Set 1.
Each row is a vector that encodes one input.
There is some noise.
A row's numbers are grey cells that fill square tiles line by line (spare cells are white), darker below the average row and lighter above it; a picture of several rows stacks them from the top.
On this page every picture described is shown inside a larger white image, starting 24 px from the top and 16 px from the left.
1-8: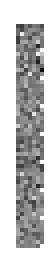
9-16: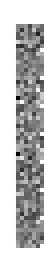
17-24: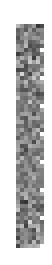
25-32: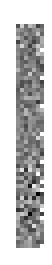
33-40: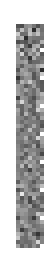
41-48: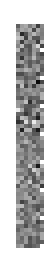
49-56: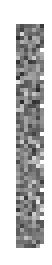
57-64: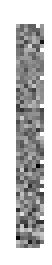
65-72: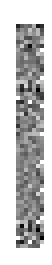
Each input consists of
one of 6 labels.
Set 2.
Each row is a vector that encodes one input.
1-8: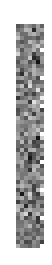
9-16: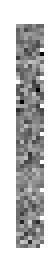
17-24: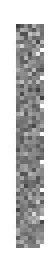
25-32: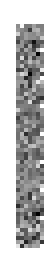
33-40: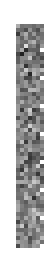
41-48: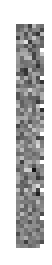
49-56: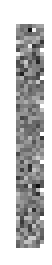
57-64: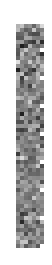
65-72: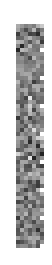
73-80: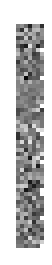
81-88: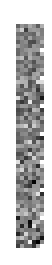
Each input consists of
one of 6 labels.
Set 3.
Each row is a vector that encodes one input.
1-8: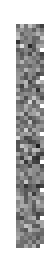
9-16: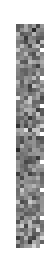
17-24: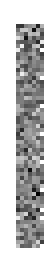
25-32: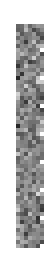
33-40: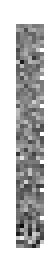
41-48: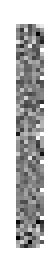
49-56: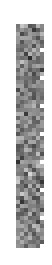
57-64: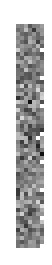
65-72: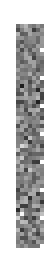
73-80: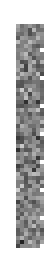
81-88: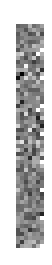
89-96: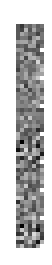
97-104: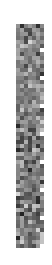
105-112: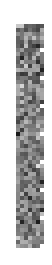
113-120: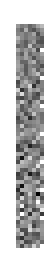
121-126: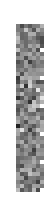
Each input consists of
one of 6 labels.
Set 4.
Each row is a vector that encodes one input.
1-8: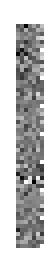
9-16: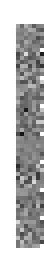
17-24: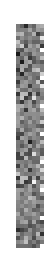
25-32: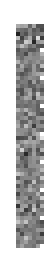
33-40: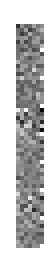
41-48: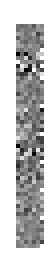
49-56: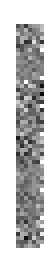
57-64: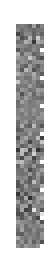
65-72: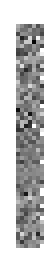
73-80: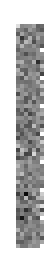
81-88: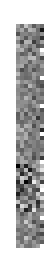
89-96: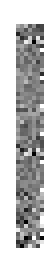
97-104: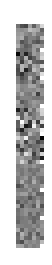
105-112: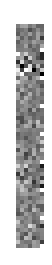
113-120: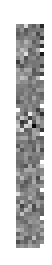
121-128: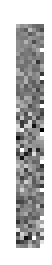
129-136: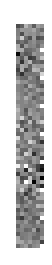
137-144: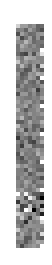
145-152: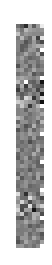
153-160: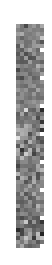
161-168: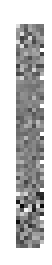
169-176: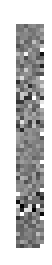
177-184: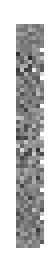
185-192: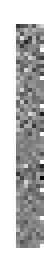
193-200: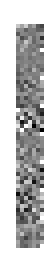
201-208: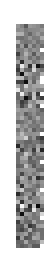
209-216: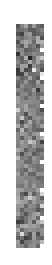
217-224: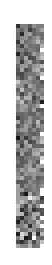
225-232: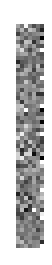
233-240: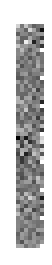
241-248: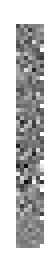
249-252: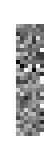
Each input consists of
a node of a 10-node tree.
